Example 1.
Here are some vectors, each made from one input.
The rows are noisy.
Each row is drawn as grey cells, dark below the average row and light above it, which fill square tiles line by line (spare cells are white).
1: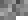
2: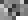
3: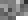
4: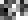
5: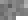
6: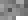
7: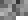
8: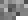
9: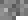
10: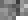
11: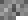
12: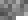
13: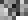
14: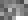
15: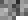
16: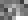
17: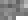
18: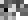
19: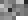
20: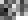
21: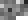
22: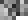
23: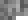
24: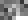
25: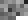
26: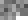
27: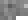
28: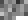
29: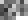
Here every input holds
a node of a 7-node tree.
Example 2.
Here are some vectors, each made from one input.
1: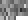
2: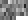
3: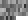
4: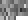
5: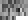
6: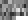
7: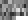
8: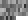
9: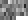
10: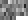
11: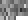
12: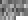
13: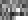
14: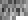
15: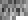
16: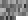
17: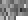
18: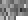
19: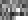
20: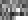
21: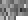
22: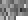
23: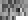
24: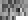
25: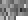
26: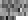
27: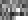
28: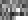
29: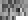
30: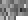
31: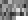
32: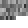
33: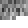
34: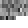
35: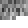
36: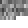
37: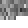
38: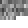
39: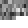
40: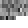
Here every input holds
a point on a 9-point line.
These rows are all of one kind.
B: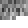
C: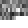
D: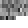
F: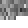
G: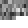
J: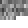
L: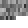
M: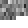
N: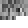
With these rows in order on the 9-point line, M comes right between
G and L.
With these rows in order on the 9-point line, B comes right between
J and N.
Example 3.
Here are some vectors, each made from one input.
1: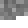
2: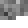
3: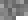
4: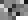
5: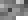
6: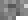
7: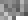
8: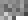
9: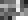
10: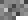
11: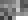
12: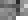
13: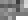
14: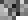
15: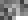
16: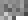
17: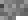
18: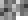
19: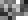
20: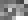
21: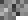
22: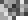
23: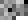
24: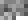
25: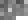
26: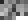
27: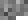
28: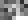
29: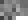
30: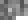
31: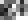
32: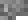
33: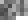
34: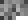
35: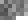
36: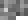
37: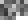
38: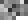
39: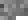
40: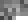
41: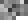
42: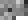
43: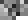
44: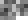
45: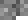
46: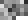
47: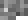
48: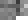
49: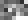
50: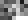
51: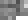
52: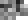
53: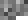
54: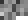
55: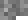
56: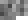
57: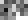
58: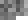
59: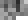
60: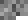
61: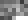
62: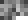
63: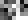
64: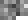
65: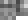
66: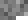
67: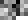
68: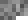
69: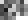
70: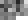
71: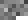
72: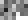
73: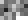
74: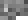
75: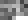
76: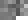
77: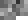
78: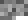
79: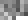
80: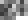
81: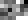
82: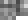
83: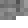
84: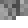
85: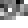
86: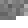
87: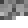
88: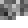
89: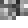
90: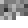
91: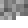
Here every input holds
a node of a 14-node tree.
